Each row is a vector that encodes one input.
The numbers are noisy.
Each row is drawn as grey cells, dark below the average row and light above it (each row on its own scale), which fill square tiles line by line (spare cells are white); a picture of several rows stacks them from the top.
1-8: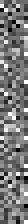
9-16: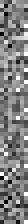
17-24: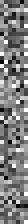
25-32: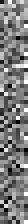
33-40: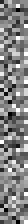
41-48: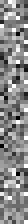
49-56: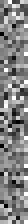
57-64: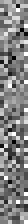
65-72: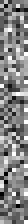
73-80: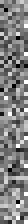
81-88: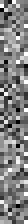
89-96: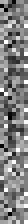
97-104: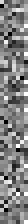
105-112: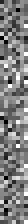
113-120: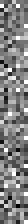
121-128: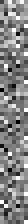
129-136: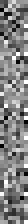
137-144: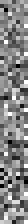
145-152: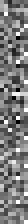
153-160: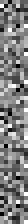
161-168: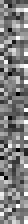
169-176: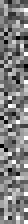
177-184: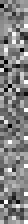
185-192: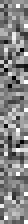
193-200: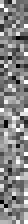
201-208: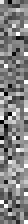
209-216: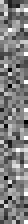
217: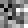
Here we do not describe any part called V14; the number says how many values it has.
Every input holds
either one of 6 labels, or a true/false value and a value of V14.
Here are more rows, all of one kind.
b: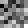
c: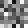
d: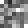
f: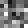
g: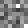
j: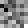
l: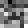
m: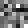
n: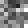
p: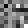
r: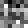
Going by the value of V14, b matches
m and p.
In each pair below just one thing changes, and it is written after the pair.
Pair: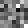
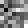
the true/false value
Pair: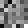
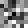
the true/false value
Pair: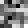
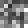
the value of V14
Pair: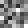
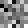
the value of V14
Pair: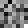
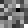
the value of V14
